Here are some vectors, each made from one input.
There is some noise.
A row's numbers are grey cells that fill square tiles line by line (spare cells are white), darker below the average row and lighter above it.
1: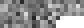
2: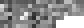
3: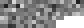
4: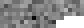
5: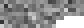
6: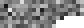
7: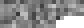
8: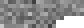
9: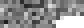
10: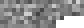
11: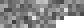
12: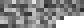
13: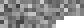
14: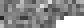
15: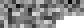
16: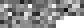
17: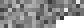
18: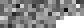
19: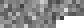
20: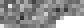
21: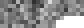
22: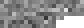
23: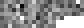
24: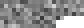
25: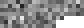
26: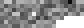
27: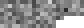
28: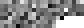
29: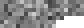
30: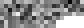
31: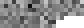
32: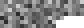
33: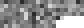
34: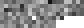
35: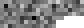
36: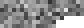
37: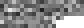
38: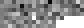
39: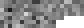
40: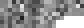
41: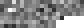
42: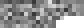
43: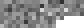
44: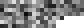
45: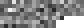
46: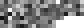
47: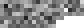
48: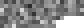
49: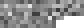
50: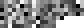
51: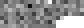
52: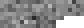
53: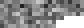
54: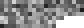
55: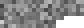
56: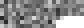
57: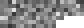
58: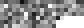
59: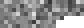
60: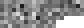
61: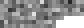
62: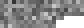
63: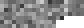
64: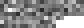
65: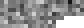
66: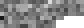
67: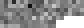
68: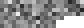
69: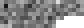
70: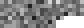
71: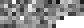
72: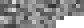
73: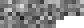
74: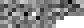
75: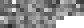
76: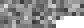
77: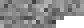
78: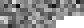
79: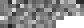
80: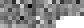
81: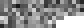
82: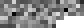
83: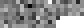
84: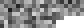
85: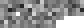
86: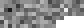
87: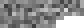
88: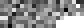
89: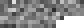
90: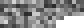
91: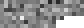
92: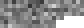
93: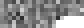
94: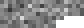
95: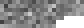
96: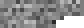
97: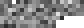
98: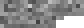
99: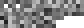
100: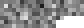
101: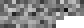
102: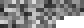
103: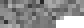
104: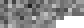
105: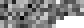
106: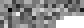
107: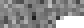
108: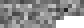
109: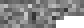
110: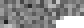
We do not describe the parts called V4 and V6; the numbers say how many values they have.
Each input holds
a point on a 5-point line, together with either a fixed value, or three true/false values, a value of V4 and a value of V6.
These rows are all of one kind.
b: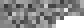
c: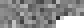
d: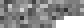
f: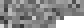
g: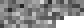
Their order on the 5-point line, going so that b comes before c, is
g, b, f, d, c.
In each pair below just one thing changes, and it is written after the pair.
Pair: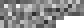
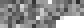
the value of V4
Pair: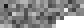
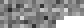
the value of V6
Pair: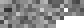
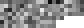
the value of V6
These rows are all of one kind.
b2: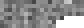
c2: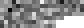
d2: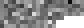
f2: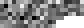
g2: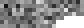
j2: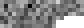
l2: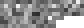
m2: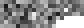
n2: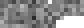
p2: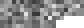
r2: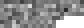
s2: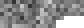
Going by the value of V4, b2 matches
c2, m2, p2 and s2.
